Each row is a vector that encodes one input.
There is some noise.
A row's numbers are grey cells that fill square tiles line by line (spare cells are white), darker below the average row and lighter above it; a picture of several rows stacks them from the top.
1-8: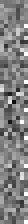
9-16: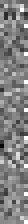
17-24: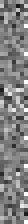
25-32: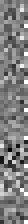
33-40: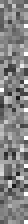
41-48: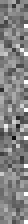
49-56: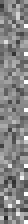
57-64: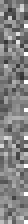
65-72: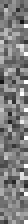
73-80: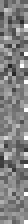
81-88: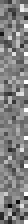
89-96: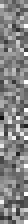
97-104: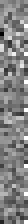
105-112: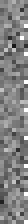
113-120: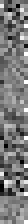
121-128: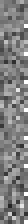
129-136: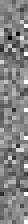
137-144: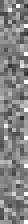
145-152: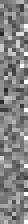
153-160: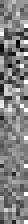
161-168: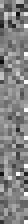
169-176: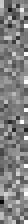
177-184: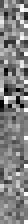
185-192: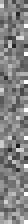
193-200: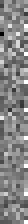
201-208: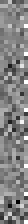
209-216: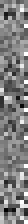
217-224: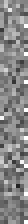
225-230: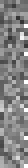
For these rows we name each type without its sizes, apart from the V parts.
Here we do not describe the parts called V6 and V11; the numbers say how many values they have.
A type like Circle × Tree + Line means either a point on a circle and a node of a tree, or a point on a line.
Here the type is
Bool × V6 + Label × (Line + V11).
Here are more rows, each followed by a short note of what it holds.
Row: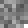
a label and a value of V11
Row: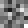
a true/false value and a value of V6
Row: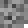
a label and a value of V11
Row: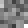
a label and a value of V11
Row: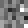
a true/false value and a value of V6
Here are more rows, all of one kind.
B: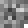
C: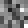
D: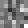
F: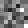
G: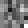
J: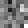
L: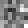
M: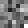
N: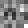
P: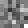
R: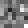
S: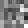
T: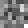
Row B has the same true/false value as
F and N.
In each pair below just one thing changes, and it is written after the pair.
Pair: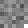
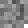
the label
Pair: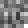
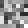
the label
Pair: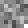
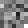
the label
